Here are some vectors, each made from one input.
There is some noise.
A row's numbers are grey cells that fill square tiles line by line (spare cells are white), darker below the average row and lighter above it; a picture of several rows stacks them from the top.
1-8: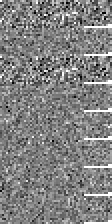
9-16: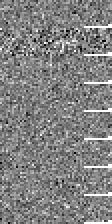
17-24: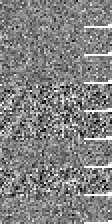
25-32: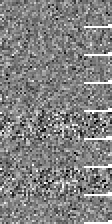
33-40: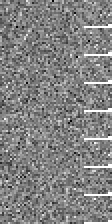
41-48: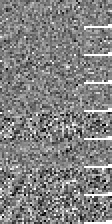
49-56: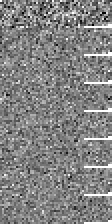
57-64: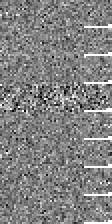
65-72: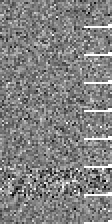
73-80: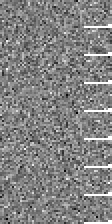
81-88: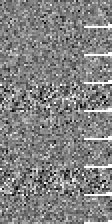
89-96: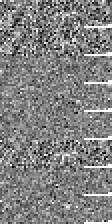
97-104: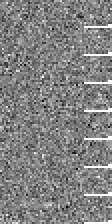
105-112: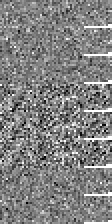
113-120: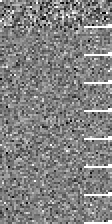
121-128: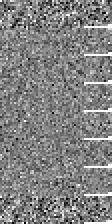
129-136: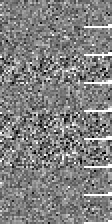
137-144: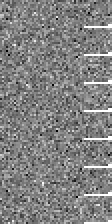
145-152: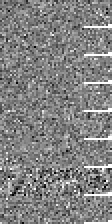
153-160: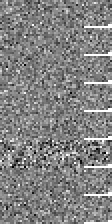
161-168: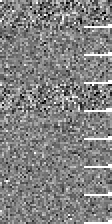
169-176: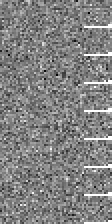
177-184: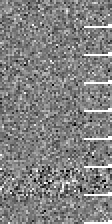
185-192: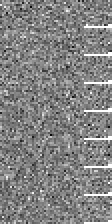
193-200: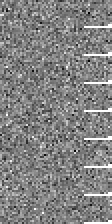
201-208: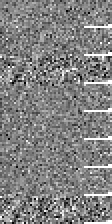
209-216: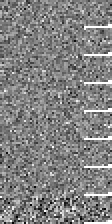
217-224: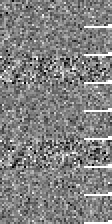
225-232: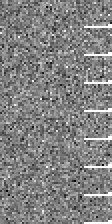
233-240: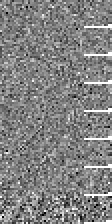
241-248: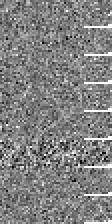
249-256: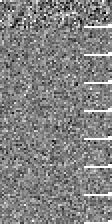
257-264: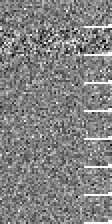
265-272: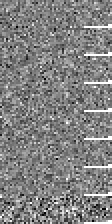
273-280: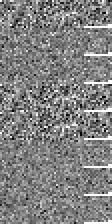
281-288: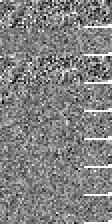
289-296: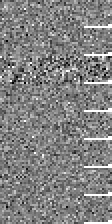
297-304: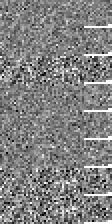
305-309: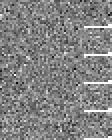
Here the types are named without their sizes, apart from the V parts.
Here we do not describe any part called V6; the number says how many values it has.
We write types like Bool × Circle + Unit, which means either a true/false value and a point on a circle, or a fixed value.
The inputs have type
Label × (Line + Tree) + V6.
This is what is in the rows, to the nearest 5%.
About 85% of them hold a label, together with either a point on a line, or a node of a tree. The rest hold a value of V6.
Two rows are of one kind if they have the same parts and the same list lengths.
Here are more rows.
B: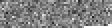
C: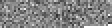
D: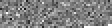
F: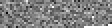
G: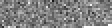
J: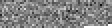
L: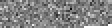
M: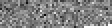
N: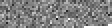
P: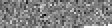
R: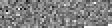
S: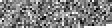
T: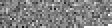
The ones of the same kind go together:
B, C, F, J, L, T
D, G, M, N, P, R
S

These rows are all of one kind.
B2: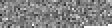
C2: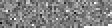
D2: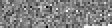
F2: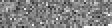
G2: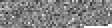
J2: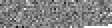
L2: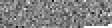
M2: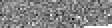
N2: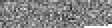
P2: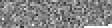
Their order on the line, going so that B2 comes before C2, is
G2, L2, N2, J2, B2, M2, C2, P2, F2, D2.
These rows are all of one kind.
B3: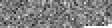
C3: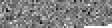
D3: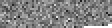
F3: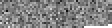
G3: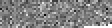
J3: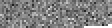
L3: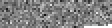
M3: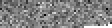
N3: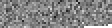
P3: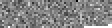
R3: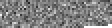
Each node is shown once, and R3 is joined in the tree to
B3 and J3.
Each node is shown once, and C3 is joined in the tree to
L3.
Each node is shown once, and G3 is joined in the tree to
M3.
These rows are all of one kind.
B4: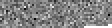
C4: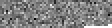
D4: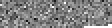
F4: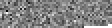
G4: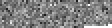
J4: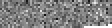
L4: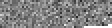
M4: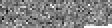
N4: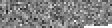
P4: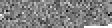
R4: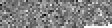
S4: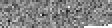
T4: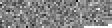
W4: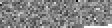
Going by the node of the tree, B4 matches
F4, R4, T4 and W4.
